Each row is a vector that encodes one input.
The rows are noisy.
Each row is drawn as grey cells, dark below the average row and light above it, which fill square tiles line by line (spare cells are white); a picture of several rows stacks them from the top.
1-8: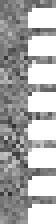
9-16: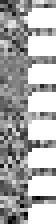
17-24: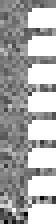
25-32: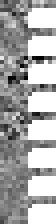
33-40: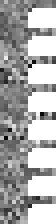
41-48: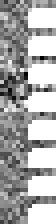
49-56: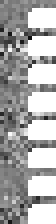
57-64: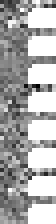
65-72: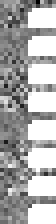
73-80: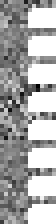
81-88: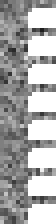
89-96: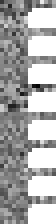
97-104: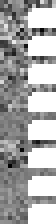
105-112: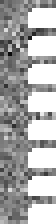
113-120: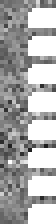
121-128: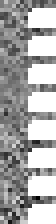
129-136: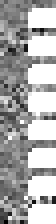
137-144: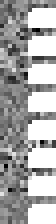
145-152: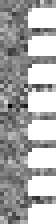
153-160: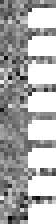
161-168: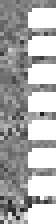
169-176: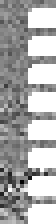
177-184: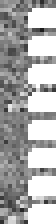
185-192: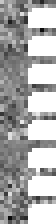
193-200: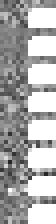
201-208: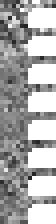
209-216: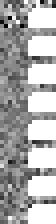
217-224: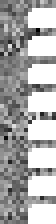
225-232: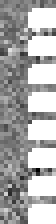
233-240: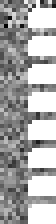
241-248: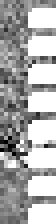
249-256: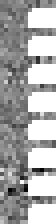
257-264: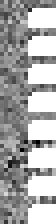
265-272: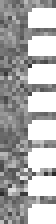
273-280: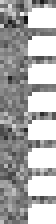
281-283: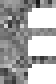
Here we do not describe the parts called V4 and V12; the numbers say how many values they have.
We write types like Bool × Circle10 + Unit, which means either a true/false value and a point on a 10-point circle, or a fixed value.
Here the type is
Bool × Label8 + Unit + V4 × V12.
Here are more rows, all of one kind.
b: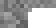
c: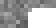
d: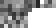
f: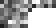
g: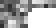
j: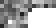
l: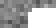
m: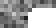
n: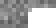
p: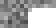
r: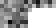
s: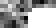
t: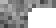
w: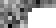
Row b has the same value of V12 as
c, g and j.
